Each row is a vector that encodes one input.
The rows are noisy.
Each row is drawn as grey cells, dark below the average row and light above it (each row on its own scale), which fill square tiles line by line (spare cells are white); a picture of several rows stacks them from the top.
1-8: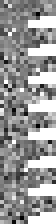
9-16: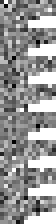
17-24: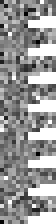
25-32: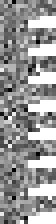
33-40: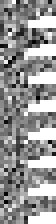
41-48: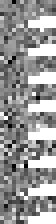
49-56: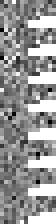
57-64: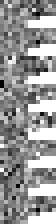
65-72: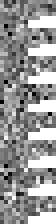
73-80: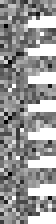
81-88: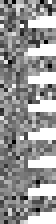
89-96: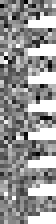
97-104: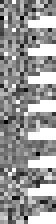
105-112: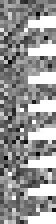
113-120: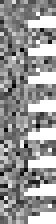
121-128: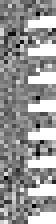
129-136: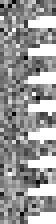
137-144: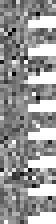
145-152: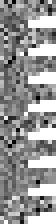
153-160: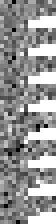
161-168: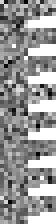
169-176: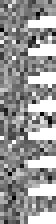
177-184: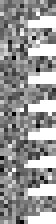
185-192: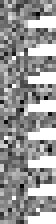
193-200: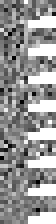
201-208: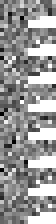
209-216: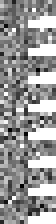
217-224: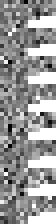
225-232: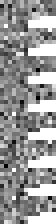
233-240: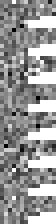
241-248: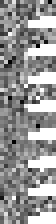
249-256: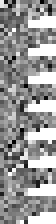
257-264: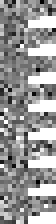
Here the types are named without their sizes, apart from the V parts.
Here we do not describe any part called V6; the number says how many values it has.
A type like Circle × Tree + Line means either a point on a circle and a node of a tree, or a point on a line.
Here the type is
(Bool × Bool × Bool + V6) × Tree.
